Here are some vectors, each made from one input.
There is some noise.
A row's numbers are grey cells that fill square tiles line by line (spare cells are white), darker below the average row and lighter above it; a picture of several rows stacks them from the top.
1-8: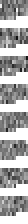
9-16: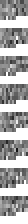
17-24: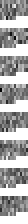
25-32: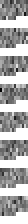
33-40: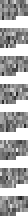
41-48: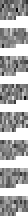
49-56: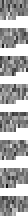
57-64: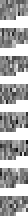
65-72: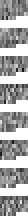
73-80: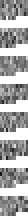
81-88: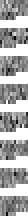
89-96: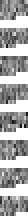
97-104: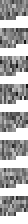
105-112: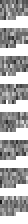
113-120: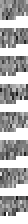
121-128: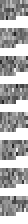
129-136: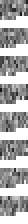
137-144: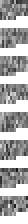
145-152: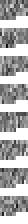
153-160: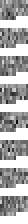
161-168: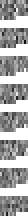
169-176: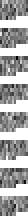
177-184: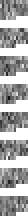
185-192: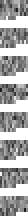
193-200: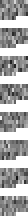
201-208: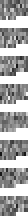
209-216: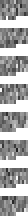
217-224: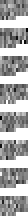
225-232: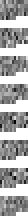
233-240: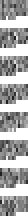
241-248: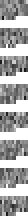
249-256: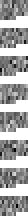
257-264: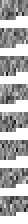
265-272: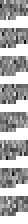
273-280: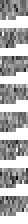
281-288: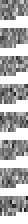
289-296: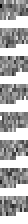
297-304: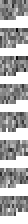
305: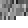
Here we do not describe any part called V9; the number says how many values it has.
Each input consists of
a point on an 8-point circle and a true/false value, together with a list of up to two values of V9.
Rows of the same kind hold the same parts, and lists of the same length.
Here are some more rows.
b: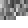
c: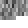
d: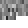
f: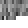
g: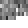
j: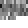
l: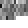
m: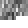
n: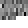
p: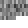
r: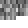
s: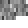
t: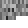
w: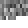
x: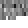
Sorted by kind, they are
b, f, m, n, w, x
c, d, g, p, r, s, t
j, l

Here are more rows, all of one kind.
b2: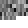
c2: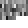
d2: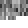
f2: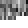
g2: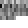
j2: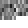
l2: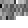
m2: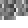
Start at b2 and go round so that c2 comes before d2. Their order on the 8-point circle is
b2, c2, f2, d2, g2, l2, m2, j2.
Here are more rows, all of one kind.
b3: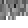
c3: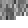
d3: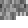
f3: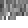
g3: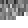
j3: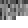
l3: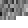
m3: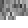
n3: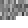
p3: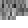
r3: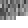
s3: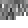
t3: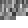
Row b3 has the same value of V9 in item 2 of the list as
j3, l3, r3 and s3.
